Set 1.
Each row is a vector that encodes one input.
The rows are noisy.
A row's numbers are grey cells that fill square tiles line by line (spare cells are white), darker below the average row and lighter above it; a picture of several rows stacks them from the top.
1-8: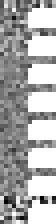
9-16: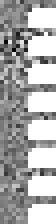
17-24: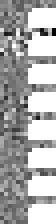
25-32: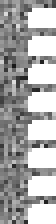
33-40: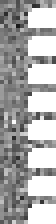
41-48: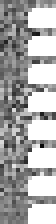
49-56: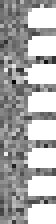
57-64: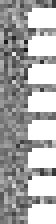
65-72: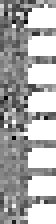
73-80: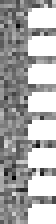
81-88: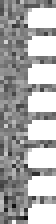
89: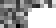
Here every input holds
either a point on a 6-point line, or a point on an 11-point line.
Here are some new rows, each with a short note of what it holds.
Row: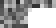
a point on a 6-point line
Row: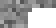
a point on an 11-point line
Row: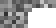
a point on an 11-point line
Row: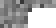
a point on an 11-point line
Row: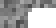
a point on a 6-point line
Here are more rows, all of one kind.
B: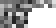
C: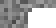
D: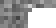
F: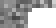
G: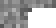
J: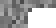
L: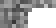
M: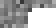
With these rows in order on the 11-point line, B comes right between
F and G.
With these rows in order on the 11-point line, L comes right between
C and M.
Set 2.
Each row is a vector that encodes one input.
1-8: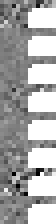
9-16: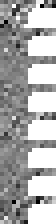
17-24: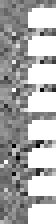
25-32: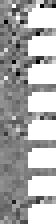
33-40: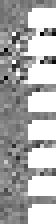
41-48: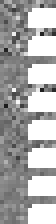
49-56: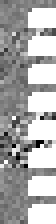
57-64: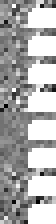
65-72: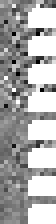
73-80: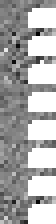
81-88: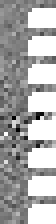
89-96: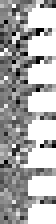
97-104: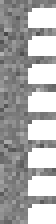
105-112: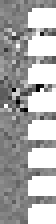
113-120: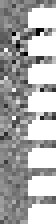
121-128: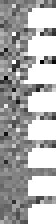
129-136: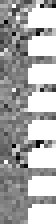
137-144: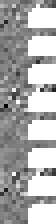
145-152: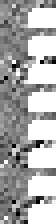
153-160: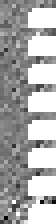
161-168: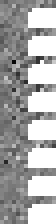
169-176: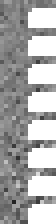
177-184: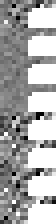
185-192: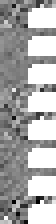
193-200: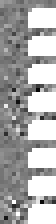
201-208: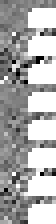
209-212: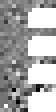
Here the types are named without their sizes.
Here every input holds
a point on a line, together with either a fixed value, or a node of a tree.
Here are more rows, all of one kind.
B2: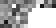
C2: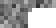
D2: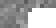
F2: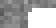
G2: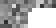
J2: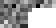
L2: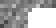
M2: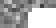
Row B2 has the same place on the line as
D2 and G2.
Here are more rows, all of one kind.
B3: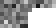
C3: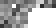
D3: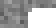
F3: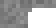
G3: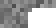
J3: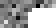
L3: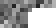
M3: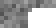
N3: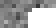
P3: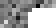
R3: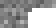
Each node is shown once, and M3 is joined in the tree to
L3 and N3.
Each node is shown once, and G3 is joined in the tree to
L3 and P3.
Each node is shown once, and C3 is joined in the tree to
B3.
